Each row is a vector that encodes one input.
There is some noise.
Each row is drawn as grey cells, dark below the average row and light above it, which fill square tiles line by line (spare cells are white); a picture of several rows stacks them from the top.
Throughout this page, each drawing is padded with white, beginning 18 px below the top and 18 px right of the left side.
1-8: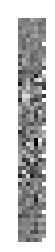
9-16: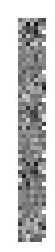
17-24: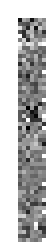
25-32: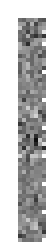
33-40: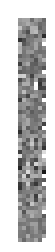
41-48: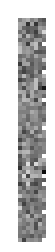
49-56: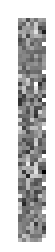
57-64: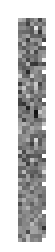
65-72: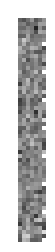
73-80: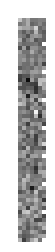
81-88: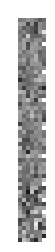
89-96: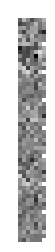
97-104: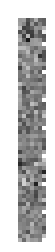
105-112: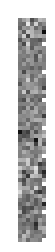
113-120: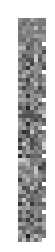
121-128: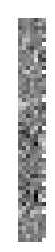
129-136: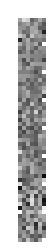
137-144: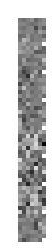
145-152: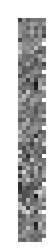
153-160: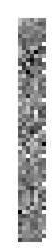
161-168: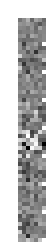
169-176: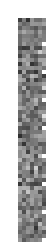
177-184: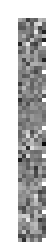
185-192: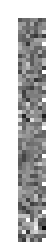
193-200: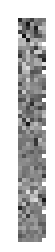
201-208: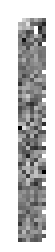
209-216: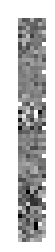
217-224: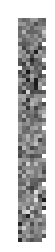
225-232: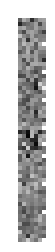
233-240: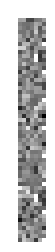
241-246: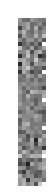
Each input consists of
either a point on a 5-point line and a true/false value, or a node of a 19-node tree.
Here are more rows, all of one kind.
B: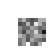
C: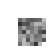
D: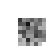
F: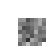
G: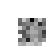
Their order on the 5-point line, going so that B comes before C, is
F, B, C, D, G.
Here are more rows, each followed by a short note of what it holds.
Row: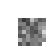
a node of a 19-node tree
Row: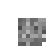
a node of a 19-node tree
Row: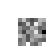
a point on a 5-point line and a true/false value
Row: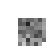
a point on a 5-point line and a true/false value
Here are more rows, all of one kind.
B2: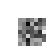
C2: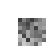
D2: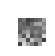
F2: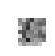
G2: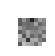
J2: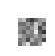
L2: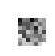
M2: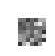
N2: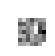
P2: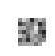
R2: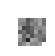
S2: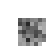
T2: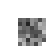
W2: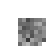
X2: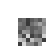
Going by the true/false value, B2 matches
N2, P2, S2 and T2.
